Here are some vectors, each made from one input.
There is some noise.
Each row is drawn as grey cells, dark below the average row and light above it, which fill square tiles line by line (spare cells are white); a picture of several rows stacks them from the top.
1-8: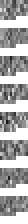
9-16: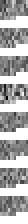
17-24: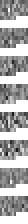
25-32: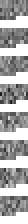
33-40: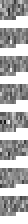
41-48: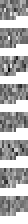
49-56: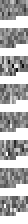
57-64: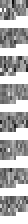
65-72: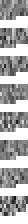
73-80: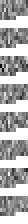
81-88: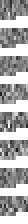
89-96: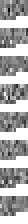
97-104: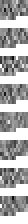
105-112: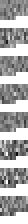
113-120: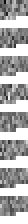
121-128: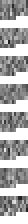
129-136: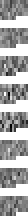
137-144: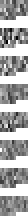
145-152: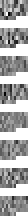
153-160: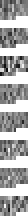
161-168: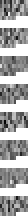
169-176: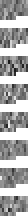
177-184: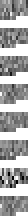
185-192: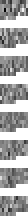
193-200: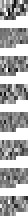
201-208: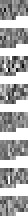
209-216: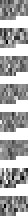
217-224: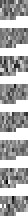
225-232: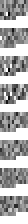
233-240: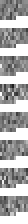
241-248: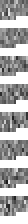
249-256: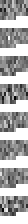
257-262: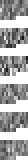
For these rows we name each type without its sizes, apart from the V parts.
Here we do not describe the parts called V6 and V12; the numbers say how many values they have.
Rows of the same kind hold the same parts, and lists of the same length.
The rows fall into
2 kinds.
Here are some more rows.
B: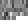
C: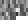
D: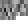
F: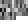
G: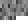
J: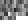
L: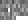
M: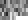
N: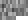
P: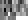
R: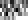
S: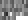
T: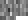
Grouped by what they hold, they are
B, F, G, J, L, M, N, S, T
C, D, P, R

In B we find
a point on a line and three true/false values.
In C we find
a value of V6 and a value of V12.
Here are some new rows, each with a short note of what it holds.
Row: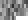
a value of V6 and a value of V12
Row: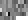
a value of V6 and a value of V12
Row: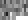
a point on a line and three true/false values
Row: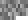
a value of V6 and a value of V12
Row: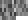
a value of V6 and a value of V12
